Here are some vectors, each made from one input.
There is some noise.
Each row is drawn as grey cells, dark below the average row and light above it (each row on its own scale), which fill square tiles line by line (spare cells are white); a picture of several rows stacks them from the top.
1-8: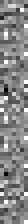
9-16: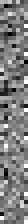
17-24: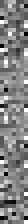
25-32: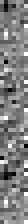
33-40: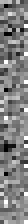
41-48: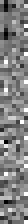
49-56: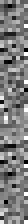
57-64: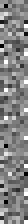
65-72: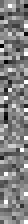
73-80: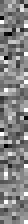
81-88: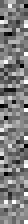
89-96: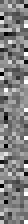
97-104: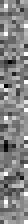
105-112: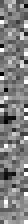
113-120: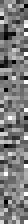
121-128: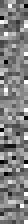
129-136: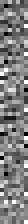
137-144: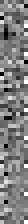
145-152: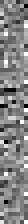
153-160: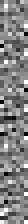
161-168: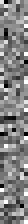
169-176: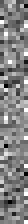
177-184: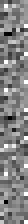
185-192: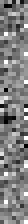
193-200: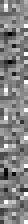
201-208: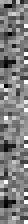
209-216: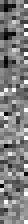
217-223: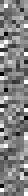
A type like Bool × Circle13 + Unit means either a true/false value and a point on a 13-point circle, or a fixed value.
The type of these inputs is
Bool × List2(Line6) + Line8 × (Tree9 + Unit).
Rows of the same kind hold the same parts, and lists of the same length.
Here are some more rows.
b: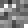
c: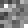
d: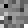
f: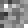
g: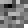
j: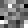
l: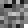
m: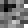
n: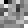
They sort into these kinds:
b, c, j
d
f
g, l, m
n

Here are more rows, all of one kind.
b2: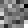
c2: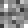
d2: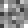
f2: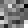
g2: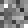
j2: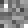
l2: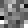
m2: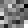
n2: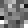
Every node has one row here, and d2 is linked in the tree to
c2.
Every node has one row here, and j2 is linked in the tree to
l2.
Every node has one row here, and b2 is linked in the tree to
g2.
